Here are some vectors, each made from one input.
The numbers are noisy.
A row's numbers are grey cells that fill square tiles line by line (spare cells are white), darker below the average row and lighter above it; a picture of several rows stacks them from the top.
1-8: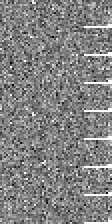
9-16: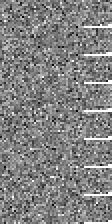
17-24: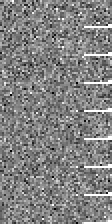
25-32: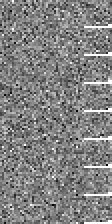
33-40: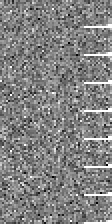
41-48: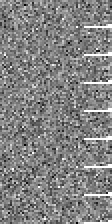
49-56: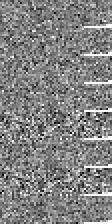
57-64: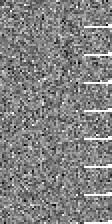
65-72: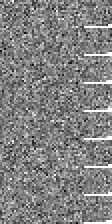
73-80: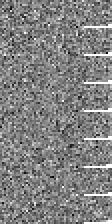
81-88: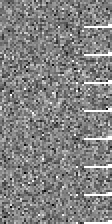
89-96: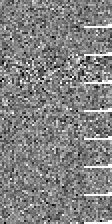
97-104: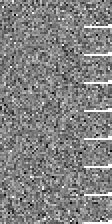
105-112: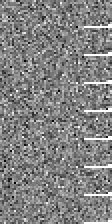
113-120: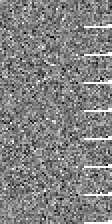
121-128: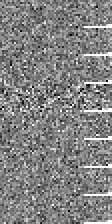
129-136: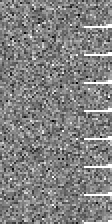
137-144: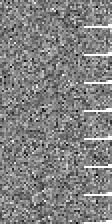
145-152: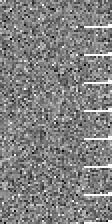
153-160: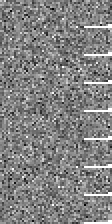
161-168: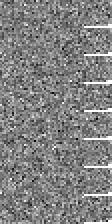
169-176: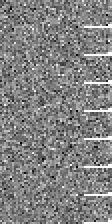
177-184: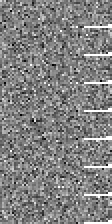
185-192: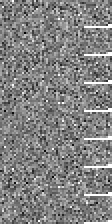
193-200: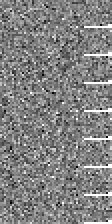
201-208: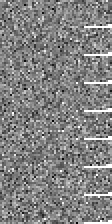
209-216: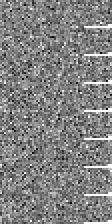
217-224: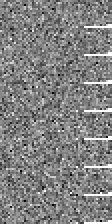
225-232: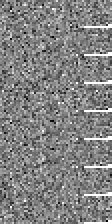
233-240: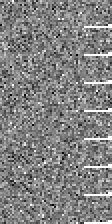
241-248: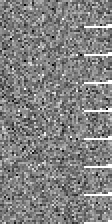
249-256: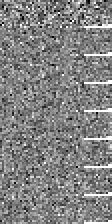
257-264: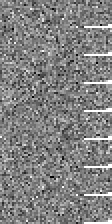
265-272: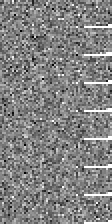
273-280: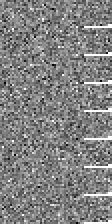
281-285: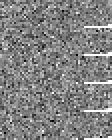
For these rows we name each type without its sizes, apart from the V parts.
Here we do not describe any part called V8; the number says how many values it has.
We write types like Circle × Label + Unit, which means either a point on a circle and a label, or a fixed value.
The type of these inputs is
List(Bool × V8).
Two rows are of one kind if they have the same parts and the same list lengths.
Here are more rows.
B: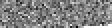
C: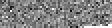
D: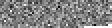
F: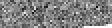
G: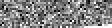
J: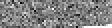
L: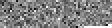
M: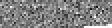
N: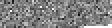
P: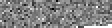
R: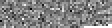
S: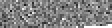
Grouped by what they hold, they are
B, C, D, F, J, L, M, N, R
G
P, S

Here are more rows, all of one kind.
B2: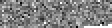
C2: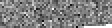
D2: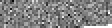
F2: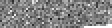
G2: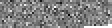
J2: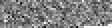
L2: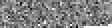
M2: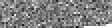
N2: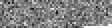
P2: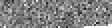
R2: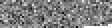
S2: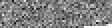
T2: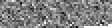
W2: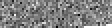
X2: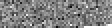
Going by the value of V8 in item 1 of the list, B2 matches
D2, J2, M2 and W2.
